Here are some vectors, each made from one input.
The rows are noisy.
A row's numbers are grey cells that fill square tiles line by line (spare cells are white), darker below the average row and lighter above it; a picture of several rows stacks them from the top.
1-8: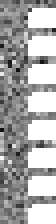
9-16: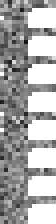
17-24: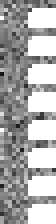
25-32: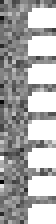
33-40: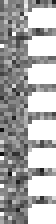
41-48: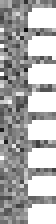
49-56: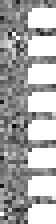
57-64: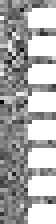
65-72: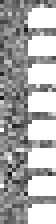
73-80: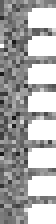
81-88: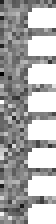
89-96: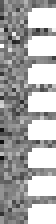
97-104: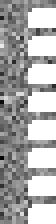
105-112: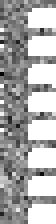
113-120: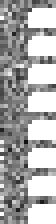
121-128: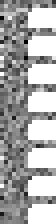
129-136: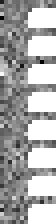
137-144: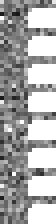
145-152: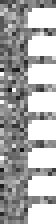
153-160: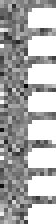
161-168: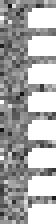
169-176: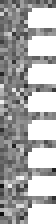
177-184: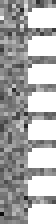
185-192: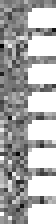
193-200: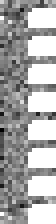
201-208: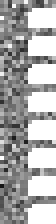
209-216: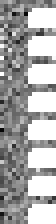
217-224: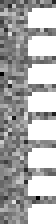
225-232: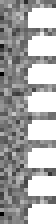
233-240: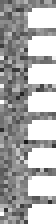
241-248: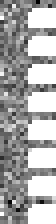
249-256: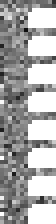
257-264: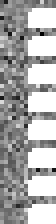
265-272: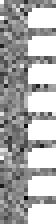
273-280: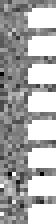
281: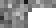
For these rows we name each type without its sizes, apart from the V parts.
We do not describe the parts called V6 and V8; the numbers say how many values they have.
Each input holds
a label, a point on a line, a value of V6 and a value of V8.
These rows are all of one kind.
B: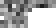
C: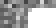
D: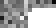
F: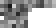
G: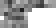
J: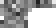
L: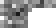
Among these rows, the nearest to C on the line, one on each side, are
F and G.
